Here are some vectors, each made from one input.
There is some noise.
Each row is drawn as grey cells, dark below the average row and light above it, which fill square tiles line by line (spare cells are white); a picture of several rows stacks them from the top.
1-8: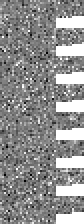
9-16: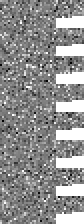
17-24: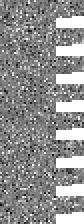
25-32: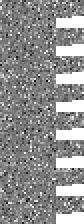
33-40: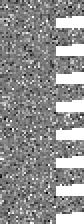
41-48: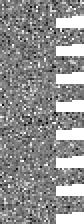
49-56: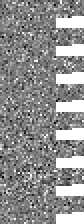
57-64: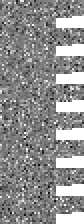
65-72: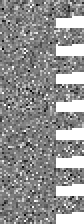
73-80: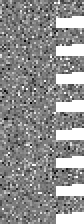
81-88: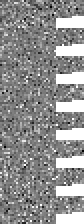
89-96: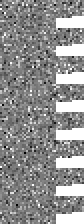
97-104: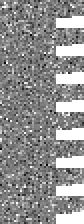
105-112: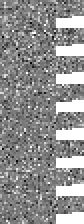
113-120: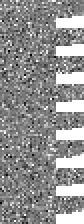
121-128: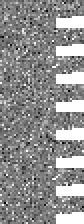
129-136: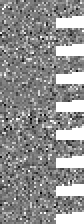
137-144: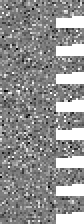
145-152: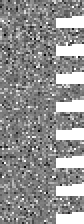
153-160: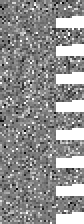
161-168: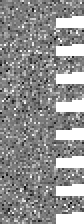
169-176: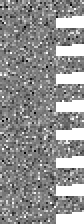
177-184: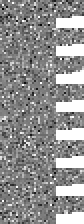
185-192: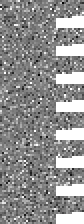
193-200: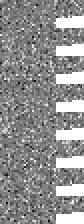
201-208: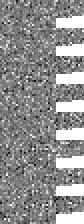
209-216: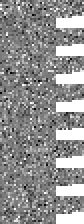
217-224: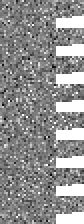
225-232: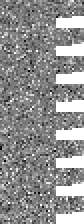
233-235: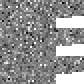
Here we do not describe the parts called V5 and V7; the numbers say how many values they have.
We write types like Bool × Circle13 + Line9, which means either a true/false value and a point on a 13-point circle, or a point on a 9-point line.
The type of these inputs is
Line9 × (Line9 + V5) × V7.
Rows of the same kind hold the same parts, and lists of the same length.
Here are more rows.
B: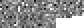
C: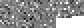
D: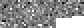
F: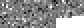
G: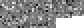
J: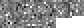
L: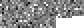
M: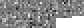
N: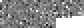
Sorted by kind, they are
B, C, D, F, G, L
J, M, N

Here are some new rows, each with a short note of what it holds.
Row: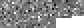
a point on a 9-point line, a value of V5 and a value of V7
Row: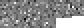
a point on each of two 9-point lines and a value of V7
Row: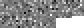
a point on a 9-point line, a value of V5 and a value of V7
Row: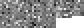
a point on a 9-point line, a value of V5 and a value of V7
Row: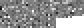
a point on a 9-point line, a value of V5 and a value of V7
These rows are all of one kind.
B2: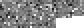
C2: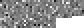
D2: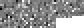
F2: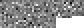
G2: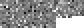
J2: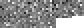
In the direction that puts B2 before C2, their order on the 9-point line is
B2, D2, C2, G2, F2, J2.
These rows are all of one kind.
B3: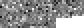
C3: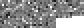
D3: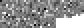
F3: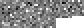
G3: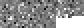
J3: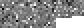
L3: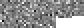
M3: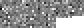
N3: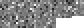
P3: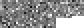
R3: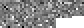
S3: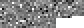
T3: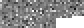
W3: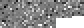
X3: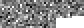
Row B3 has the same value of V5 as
C3, J3, N3 and S3.
